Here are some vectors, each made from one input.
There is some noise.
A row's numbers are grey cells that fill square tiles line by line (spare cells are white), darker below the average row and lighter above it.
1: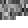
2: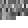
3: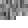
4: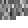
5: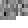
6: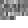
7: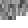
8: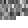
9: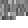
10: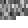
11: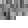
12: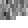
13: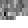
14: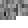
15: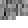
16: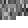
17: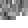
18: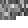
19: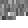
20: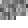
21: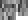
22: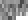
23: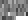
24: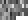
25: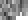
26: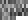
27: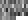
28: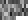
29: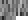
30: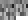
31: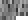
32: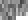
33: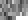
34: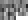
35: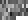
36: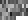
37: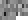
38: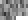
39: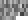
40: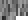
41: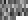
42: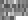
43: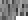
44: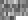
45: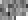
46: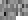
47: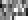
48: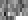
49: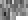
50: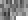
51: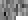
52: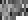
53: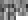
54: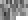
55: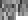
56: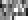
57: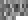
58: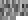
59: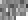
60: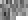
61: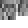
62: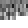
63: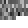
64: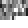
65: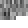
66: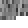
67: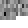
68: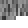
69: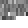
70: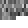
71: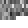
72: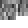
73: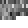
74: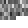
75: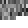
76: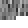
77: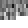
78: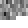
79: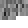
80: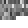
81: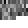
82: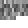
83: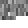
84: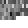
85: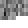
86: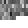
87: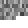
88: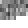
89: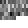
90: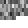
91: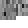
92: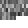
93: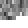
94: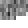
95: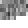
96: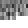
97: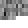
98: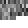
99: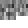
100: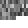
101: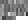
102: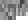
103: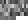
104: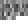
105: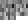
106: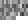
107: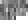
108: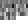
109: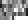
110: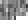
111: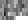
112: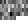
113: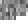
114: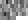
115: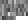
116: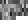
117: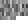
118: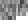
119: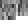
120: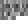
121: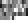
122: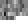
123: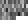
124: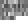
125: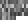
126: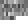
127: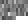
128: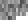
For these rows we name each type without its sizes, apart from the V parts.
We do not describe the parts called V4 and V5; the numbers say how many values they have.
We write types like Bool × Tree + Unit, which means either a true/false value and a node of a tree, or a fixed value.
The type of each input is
List(Circle) + V4 × V5.
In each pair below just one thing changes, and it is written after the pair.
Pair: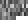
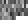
the value of V4
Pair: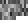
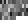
the value of V5
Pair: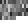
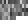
the value of V5
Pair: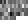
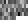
the value of V5
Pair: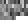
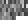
the value of V5
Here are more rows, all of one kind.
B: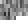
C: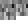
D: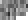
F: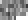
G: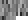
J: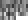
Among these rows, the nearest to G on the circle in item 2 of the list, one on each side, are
C and D.
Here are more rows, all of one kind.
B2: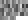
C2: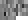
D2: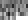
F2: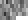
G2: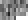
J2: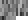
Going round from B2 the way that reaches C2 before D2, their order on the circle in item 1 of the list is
B2, J2, C2, F2, G2, D2.
